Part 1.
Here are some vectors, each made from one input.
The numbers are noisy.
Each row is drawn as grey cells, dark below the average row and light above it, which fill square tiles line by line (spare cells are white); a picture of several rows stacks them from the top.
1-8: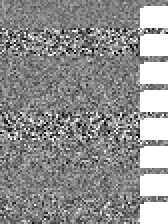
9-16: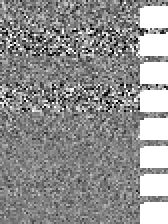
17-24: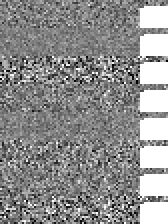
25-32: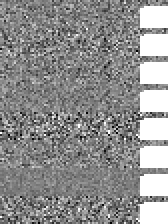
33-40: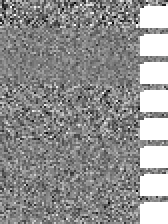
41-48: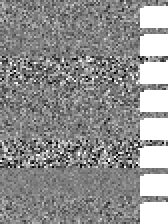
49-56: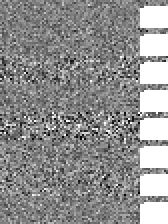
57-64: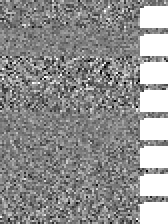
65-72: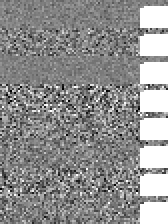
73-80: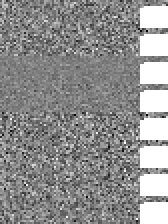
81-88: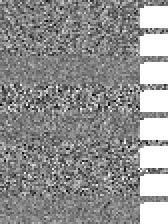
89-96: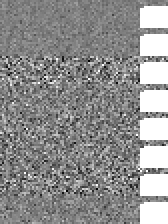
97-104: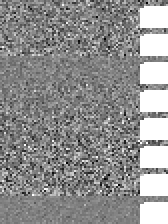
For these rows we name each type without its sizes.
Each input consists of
either a point on a circle and a true/false value, or a fixed value.
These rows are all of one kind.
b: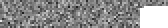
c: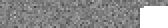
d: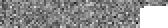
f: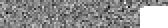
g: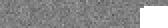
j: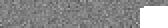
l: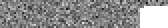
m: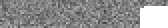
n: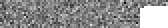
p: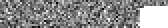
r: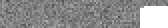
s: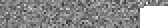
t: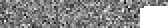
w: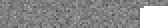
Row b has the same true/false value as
c, f, g and w.
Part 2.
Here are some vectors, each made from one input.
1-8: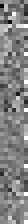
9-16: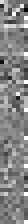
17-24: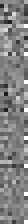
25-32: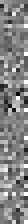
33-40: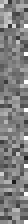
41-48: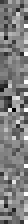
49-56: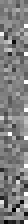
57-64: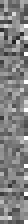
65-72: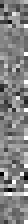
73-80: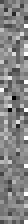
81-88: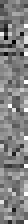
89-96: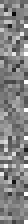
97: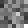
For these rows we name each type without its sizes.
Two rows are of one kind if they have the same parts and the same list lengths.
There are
2 kinds of row.
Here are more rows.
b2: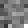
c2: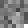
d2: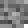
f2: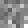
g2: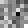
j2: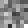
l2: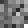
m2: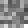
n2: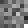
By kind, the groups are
b2, f2, g2
c2, d2, j2, l2, m2, n2

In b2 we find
a node of a tree.
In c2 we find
a point on a line.
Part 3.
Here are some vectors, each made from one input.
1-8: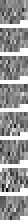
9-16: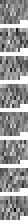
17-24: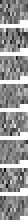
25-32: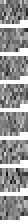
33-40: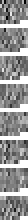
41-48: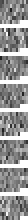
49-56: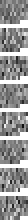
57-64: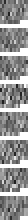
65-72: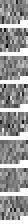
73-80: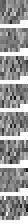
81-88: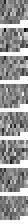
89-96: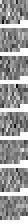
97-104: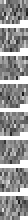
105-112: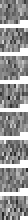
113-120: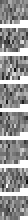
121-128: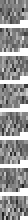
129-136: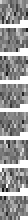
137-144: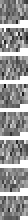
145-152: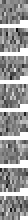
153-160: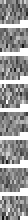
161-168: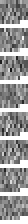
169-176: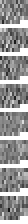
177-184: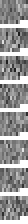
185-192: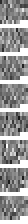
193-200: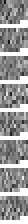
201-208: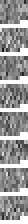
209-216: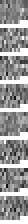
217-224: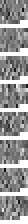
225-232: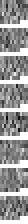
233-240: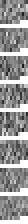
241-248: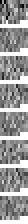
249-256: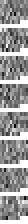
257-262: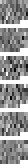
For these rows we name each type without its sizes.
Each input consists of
either a node of a tree, or three true/false values.
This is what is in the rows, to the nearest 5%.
About 35% of them hold a node of a tree. The rest hold three true/false values.
